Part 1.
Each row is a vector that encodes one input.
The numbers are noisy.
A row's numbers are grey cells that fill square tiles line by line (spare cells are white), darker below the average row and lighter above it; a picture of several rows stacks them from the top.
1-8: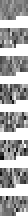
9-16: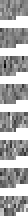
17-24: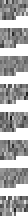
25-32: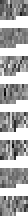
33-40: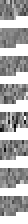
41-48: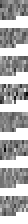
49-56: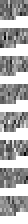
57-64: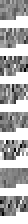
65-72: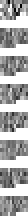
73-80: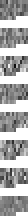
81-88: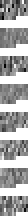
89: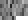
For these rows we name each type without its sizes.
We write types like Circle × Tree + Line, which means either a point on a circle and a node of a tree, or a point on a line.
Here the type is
Label × Label + Unit.
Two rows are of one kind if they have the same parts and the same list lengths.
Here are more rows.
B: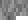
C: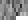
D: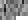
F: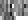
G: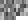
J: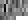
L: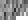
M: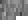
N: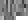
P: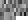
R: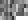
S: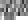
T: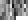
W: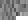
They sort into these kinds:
B, C, F, G, L, M, N, P, R, S, T, W
D, J

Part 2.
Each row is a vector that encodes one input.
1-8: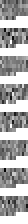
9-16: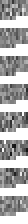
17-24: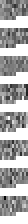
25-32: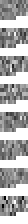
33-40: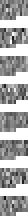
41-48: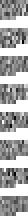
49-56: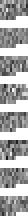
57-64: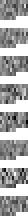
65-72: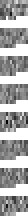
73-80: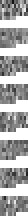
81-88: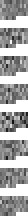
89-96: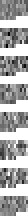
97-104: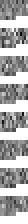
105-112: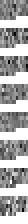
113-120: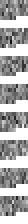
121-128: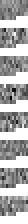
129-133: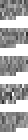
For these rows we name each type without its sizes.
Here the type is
Bool × Bool × Bool × Bool × Label.
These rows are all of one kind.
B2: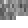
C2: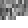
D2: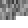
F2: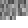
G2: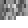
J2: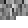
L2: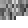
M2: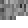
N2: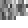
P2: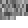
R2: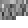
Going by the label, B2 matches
C2, F2, L2 and M2.
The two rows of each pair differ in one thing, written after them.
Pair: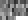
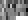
one of the four true/false values
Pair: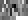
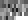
one of the four true/false values
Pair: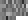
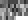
the label
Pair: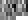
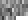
one of the four true/false values
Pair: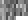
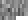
one of the four true/false values
